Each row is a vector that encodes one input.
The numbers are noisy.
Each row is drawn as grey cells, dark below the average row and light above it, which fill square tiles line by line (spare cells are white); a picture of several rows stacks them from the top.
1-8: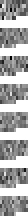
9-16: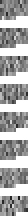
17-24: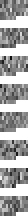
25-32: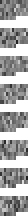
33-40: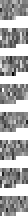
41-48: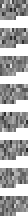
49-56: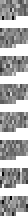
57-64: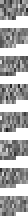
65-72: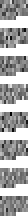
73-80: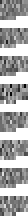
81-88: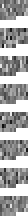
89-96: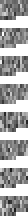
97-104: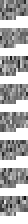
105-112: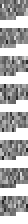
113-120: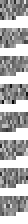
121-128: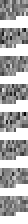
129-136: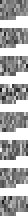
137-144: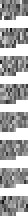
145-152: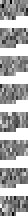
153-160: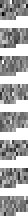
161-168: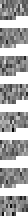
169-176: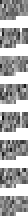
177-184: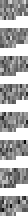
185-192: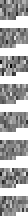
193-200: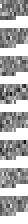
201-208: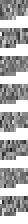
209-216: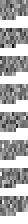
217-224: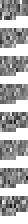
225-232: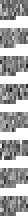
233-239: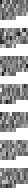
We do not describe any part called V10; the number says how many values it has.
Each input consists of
one of 6 labels and a point on a 6-point line, together with either a node of a 7-node tree, or a list of up to two values of V10.
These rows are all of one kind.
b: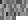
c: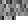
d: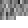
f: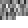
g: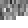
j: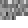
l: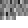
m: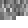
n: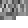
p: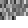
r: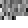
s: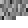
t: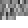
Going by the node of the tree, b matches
j and m.
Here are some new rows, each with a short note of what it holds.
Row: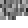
one of 6 labels and a point on a 6-point line, together with the empty list
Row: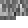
one of 6 labels and a point on a 6-point line, together with a list of one item
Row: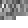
one of 6 labels, a point on a 6-point line and a node of a 7-node tree
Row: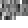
one of 6 labels and a point on a 6-point line, together with a list of two items
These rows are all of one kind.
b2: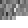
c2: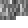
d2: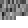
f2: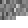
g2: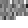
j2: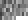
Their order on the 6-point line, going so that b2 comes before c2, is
j2, b2, f2, d2, c2, g2.
